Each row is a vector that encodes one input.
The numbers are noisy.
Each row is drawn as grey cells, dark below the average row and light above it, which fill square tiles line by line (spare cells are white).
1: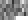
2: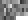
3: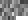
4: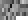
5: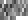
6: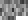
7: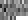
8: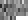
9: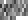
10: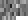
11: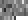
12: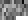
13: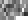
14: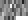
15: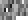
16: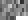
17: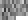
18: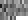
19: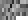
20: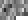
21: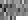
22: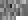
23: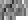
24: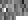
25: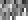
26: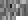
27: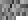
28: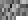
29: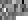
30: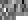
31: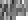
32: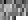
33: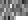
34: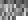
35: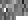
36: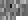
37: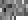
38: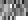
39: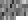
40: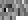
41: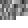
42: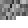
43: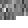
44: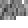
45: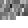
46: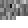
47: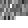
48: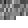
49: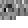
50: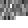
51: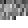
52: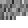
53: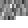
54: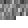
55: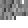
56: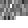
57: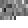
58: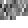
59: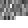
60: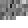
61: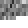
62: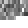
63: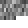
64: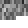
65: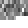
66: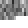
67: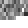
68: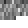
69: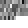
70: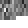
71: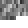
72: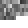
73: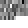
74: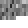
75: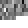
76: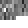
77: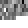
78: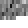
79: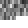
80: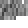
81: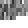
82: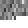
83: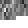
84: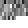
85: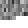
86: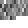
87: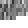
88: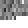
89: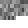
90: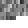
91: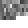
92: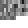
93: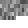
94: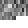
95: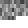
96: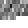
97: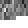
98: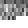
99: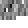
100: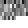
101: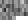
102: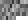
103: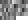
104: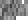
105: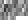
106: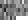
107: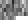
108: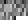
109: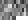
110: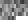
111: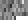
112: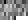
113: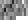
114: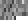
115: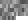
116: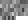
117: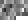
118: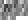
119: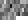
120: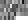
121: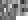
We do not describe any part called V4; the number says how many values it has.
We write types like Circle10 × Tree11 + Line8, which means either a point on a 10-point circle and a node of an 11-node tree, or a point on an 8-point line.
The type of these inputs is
Label6 × (Line5 + V4).
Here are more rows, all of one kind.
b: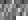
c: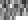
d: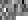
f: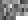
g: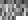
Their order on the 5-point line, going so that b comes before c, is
g, b, c, f, d.
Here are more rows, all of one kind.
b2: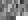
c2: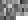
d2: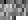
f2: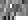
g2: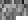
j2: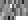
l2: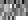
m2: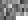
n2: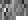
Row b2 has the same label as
c2 and m2.
